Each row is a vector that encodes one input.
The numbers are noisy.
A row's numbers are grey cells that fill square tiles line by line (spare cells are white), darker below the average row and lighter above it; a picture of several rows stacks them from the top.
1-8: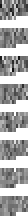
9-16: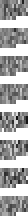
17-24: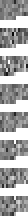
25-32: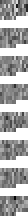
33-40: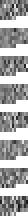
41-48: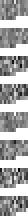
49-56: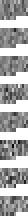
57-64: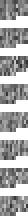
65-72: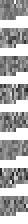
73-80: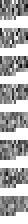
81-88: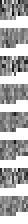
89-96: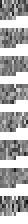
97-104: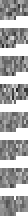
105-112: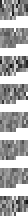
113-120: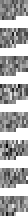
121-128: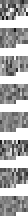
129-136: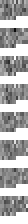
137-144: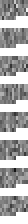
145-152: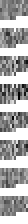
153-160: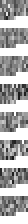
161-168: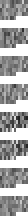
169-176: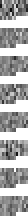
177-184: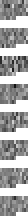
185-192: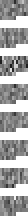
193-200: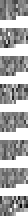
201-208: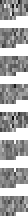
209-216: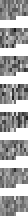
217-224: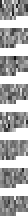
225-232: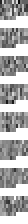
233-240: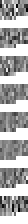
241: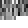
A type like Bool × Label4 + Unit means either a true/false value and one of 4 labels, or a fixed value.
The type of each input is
Bool × Bool × Bool + List2(Line14).
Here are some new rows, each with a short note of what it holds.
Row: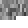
a list of one item
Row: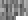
a list of two items
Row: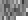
a list of two items
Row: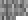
a list of two items
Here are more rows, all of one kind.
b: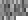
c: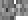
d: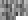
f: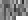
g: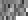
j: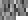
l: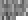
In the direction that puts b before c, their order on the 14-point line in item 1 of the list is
f, d, g, l, b, j, c.
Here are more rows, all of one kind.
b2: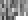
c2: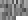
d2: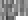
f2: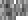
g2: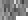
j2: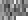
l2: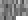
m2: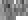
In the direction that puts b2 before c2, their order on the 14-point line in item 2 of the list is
g2, b2, j2, c2, f2, l2, m2, d2.
